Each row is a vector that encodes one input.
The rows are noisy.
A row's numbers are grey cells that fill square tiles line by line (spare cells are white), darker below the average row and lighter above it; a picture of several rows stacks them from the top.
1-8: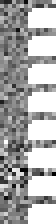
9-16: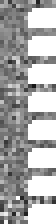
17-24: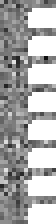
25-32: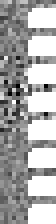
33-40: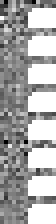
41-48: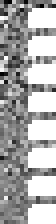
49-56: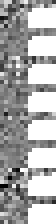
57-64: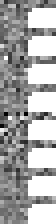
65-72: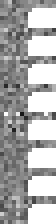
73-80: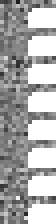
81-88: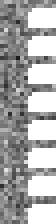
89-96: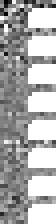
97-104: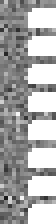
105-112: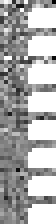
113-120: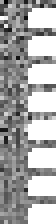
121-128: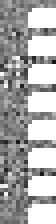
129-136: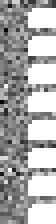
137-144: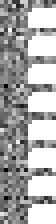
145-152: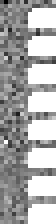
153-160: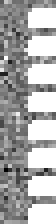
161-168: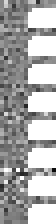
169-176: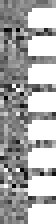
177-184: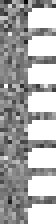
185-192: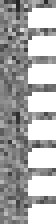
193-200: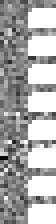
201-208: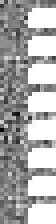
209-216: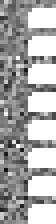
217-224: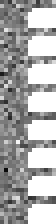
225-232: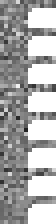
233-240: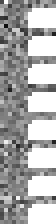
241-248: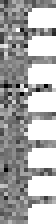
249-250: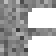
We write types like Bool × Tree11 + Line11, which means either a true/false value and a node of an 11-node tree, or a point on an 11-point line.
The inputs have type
(Bool × Bool × Bool + Unit) × (Line3 × Line5 + Unit).
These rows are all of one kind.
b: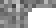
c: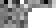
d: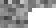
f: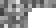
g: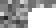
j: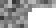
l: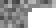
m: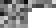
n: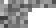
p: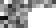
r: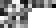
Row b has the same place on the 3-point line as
j, l, m and p.
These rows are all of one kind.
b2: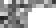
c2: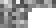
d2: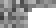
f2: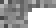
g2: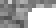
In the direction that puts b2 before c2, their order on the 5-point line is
b2, f2, c2, g2, d2.
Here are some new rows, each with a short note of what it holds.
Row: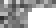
a point on a 3-point line, a point on a 5-point line and three true/false values
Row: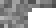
three true/false values
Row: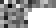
a point on a 3-point line and a point on a 5-point line
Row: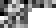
a point on a 3-point line and a point on a 5-point line
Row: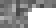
a fixed value
